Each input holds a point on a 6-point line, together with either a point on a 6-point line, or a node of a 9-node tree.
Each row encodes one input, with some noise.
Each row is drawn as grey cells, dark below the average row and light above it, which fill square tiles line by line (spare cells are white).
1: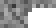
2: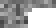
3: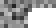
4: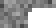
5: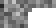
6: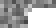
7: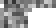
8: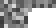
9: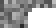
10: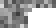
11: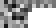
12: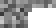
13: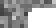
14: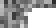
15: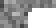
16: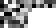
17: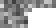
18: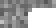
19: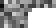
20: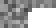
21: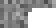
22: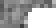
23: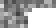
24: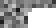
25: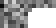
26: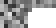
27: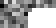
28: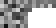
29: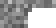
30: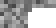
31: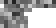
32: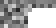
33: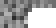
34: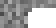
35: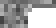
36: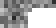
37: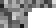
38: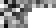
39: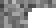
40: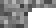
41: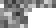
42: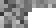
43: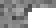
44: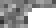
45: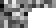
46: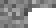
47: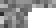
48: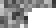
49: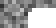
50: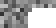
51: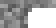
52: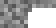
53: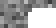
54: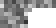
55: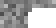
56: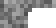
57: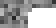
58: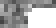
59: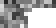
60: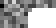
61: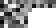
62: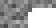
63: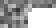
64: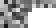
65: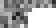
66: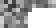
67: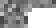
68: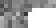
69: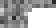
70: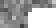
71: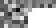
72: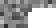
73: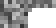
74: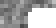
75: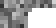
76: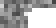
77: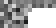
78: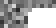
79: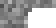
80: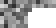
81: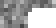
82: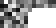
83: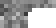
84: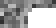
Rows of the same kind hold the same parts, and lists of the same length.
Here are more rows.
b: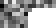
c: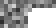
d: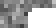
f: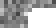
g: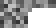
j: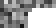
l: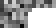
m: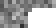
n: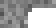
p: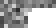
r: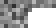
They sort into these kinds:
b, d, j, l, m, n, r
c, f, g, p

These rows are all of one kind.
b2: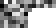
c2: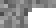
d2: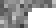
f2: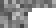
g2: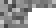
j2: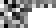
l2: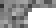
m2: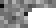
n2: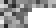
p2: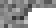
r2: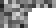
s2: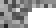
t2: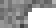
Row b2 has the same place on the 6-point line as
l2, m2 and p2.
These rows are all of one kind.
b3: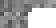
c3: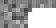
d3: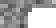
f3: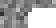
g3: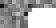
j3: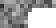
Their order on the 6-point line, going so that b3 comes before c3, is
d3, f3, b3, j3, c3, g3.
